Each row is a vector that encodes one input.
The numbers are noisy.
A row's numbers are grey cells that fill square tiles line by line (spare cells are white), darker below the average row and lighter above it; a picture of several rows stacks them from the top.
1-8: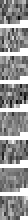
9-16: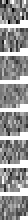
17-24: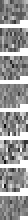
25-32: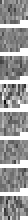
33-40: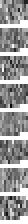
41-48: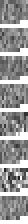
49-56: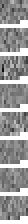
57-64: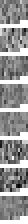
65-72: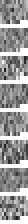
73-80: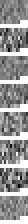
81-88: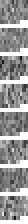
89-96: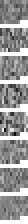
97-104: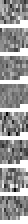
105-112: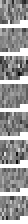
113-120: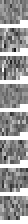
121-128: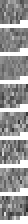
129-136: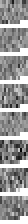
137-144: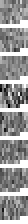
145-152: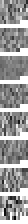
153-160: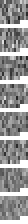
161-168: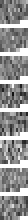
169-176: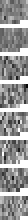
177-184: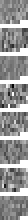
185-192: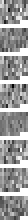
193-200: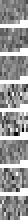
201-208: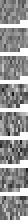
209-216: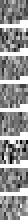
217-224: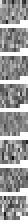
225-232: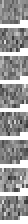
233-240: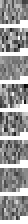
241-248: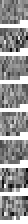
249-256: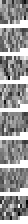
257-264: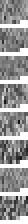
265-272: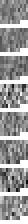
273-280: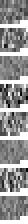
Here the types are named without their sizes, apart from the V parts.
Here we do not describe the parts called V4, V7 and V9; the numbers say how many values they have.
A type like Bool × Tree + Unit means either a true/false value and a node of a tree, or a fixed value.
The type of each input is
Label × V9 + (Line + V4) × (Line + V7).
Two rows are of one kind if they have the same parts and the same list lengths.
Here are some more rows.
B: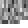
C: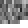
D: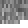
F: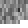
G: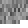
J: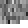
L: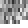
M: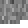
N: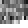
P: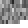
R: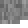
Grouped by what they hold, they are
B
C, P, R
D, G, L
F, J
M, N

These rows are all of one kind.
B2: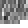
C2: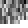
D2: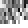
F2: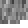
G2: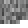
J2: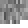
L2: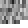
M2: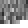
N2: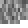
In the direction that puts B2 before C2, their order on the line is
B2, N2, M2, C2, J2, D2, L2, G2, F2.
